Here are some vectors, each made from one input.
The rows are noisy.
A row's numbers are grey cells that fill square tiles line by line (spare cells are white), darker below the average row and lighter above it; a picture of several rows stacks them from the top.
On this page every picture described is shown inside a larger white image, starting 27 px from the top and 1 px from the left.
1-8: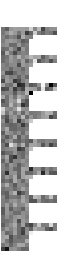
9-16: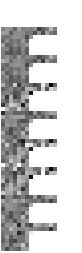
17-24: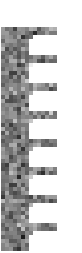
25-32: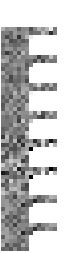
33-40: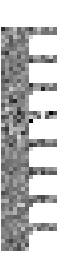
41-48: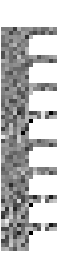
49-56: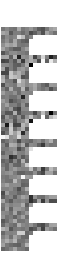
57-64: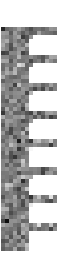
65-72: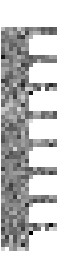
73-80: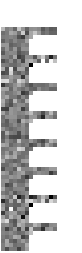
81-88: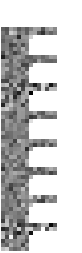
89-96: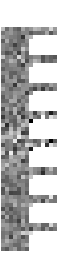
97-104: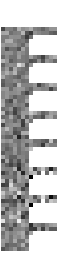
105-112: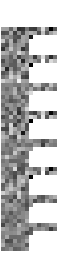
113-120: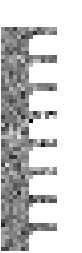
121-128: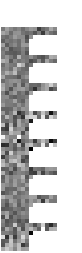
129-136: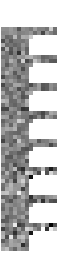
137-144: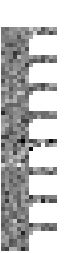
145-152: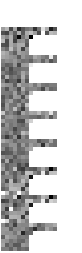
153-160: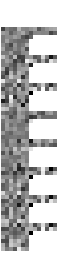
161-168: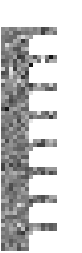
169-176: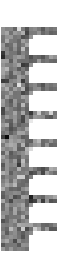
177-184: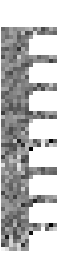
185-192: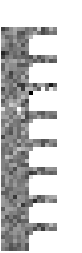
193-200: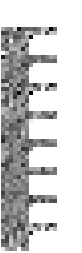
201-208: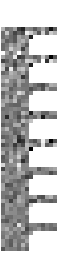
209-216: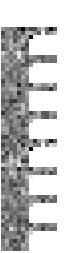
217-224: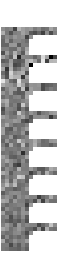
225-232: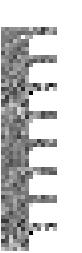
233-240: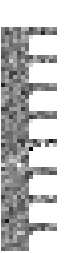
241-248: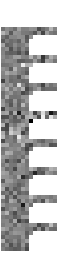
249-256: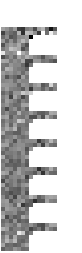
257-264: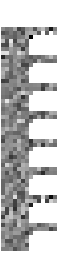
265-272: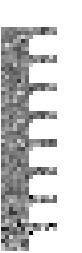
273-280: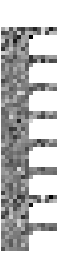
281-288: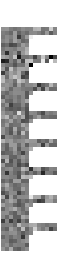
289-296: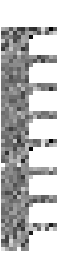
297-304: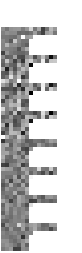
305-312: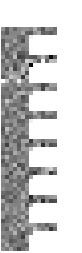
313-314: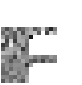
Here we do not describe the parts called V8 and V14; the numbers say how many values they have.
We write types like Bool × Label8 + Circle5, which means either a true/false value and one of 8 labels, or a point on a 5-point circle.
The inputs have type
Label7 × V8 + (Tree7 + Unit) × V14.
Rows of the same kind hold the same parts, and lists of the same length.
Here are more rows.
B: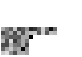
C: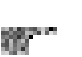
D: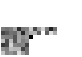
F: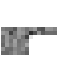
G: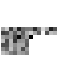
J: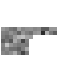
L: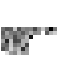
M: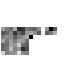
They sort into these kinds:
B, C, D, G, L, M
F
J

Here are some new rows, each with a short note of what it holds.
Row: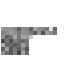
a node of a 7-node tree and a value of V14
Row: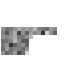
a node of a 7-node tree and a value of V14
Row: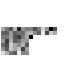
one of 7 labels and a value of V8
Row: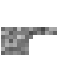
a value of V14
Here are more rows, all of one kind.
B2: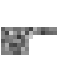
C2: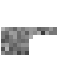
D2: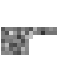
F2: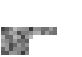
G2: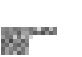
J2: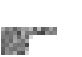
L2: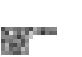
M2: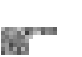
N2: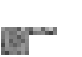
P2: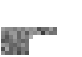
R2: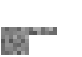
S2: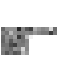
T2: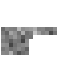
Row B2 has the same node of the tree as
D2 and L2.
